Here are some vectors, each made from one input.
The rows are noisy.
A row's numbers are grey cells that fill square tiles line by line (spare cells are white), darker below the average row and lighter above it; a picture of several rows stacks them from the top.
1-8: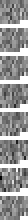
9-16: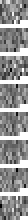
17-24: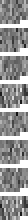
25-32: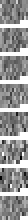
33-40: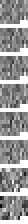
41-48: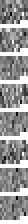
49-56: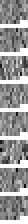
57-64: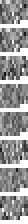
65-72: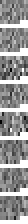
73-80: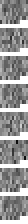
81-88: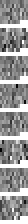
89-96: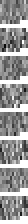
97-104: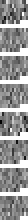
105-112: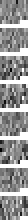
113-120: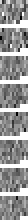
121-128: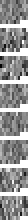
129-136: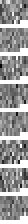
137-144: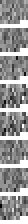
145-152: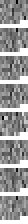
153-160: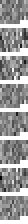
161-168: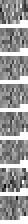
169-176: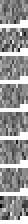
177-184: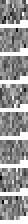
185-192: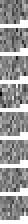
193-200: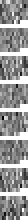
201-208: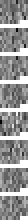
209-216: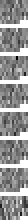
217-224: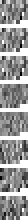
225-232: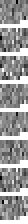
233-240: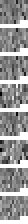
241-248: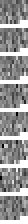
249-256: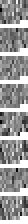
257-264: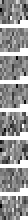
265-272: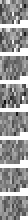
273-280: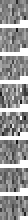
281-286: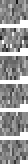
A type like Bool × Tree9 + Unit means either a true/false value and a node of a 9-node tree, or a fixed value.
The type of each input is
Circle10 + List2(Circle6).
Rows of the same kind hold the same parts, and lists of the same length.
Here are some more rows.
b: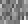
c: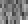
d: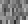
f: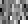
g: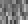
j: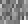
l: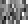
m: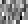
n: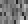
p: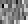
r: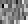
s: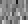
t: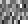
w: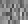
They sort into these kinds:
b, j, w
c, d, g, n, s
f, l, m, t
p, r

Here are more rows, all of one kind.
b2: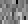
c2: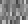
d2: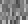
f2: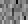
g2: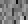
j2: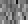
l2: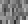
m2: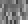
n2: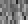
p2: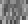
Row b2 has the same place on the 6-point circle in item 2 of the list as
c2, j2, m2 and p2.
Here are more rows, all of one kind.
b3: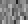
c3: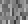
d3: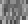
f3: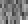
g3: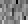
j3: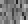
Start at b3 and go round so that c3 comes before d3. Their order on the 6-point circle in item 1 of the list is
b3, c3, d3, f3, j3, g3.
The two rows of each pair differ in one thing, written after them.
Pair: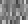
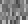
the place on the 6-point circle in item 2 of the list
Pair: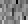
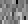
the place on the 6-point circle in item 2 of the list
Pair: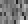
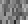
the place on the 6-point circle in item 1 of the list
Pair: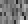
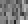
the place on the 6-point circle in item 1 of the list
